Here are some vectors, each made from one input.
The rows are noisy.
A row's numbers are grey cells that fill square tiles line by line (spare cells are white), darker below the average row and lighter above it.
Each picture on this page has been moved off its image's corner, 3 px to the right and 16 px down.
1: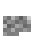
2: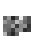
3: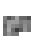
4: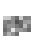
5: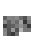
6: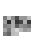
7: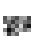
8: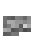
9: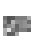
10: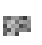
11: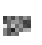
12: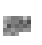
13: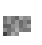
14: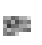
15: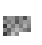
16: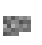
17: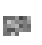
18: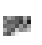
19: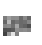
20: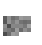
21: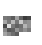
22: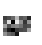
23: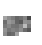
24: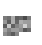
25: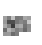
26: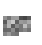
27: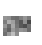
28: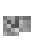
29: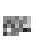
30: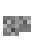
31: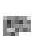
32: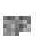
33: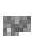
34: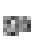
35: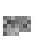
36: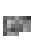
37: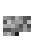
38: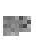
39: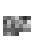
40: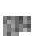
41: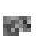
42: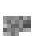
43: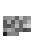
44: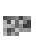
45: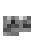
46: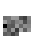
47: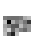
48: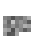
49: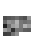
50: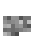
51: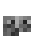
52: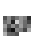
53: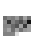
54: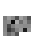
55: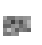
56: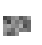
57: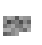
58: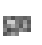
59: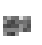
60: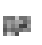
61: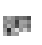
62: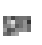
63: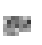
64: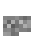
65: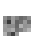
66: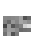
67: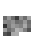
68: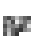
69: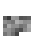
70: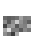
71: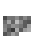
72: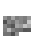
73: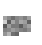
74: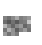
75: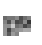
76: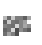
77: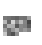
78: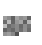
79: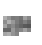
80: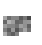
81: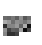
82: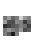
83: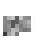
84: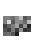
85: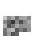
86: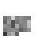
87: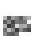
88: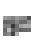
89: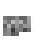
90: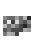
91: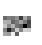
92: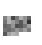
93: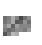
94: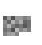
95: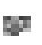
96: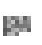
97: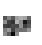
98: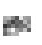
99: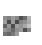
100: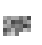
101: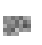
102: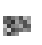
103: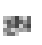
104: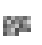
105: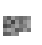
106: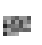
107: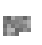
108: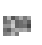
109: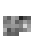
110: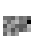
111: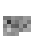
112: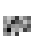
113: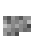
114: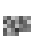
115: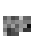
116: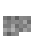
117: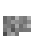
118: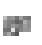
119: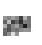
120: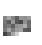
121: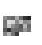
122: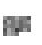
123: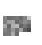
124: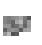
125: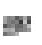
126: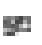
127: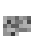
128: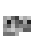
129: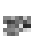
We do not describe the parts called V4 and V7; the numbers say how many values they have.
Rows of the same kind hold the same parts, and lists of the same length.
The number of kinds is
2.
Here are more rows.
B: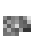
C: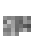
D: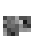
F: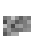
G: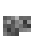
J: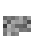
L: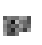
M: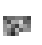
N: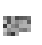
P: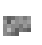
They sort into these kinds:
B, C, F, J, M, N, P
D, G, L

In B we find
three true/false values, a value of V4 and a value of V7.
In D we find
a point on a 5-point line.
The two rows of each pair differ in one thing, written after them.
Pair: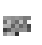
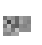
one of the three true/false values
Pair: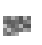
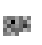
the value of V7
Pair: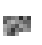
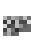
one of the three true/false values
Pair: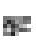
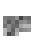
the value of V7
